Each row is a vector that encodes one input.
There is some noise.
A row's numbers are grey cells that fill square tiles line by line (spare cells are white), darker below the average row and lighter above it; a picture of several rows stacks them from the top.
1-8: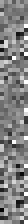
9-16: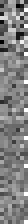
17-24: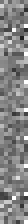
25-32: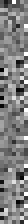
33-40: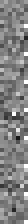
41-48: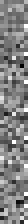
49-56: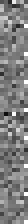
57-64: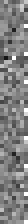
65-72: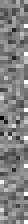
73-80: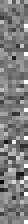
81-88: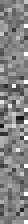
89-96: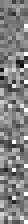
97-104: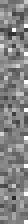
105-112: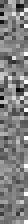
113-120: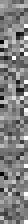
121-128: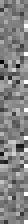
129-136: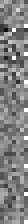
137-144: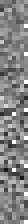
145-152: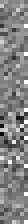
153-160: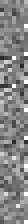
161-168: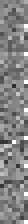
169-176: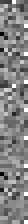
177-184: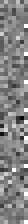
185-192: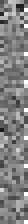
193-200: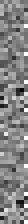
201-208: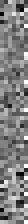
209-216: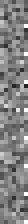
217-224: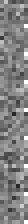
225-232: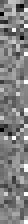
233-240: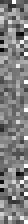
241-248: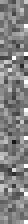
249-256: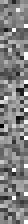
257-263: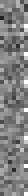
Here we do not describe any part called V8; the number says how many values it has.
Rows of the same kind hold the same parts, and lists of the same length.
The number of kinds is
5.
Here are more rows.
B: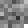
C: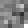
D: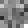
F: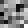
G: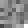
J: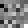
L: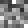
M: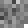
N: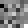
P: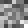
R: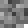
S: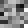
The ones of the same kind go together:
B, R
C, D, G, M
F, S
J, N
L, P

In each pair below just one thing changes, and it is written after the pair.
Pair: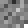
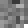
the place on one of the two 6-point lines
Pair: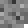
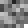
the place on one of the two 6-point lines
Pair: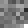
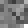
the place on one of the two 6-point lines
